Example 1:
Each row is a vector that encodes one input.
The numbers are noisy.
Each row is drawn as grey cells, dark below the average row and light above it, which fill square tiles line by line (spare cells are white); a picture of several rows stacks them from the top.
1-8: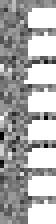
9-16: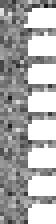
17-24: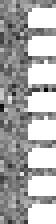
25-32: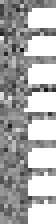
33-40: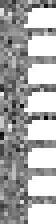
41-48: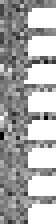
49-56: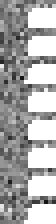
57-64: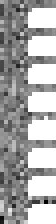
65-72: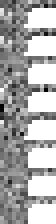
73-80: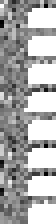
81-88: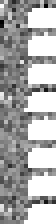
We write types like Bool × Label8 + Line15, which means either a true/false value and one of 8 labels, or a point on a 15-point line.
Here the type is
Line4 + Line7.
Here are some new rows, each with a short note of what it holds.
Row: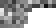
a point on a 4-point line
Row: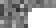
a point on a 7-point line
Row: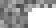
a point on a 7-point line
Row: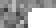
a point on a 7-point line
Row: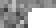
a point on a 7-point line
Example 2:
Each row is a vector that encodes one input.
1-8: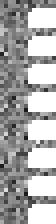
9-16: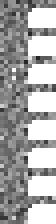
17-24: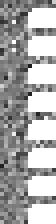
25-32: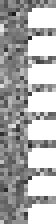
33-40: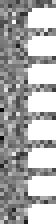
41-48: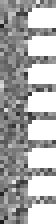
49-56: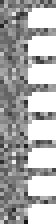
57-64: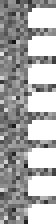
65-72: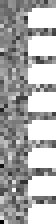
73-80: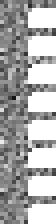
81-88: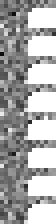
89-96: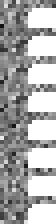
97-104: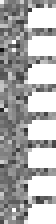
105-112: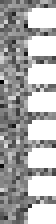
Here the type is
(Circle9 + Unit) × Line7.
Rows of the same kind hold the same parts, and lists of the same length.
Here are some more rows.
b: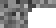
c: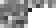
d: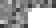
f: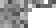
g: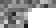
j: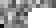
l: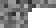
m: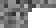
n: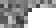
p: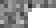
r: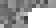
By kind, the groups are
b, d, g, l, m, p, r
c, f, j, n

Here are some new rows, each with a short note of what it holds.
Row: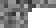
a point on a 7-point line
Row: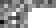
a point on a 9-point circle and a point on a 7-point line
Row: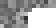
a point on a 7-point line
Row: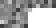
a point on a 7-point line
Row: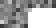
a point on a 7-point line
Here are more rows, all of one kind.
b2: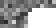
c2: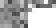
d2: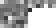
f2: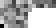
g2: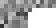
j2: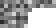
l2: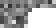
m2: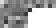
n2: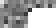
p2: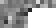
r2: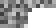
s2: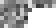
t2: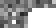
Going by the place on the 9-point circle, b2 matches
j2 and l2.
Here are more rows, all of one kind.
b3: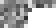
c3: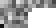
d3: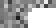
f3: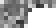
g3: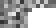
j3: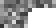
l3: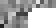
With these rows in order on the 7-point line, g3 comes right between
b3 and d3.
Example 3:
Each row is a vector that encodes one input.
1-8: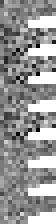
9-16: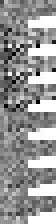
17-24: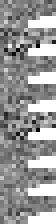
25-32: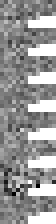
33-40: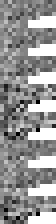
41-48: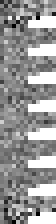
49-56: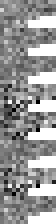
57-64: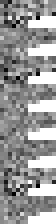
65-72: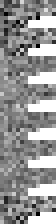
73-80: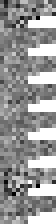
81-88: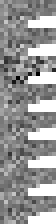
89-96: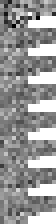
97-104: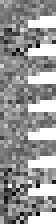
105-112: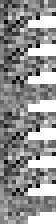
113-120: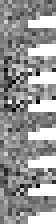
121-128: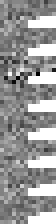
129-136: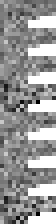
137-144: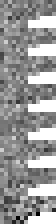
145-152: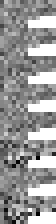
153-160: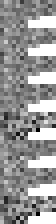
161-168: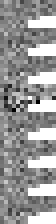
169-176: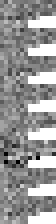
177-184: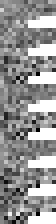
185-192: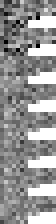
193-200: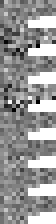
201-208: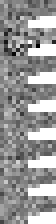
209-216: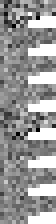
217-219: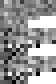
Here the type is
Bool × Line11.
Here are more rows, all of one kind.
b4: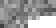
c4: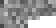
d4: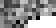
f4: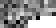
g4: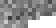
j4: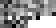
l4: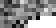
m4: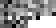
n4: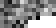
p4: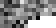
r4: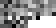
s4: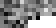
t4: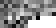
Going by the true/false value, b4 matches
c4 and g4.
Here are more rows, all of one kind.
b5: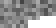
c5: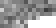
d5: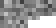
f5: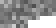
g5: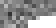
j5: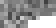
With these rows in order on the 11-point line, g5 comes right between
f5 and j5.
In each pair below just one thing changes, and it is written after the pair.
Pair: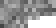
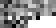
the true/false value
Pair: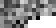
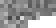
the true/false value
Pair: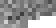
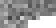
the place on the 11-point line
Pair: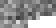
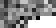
the true/false value
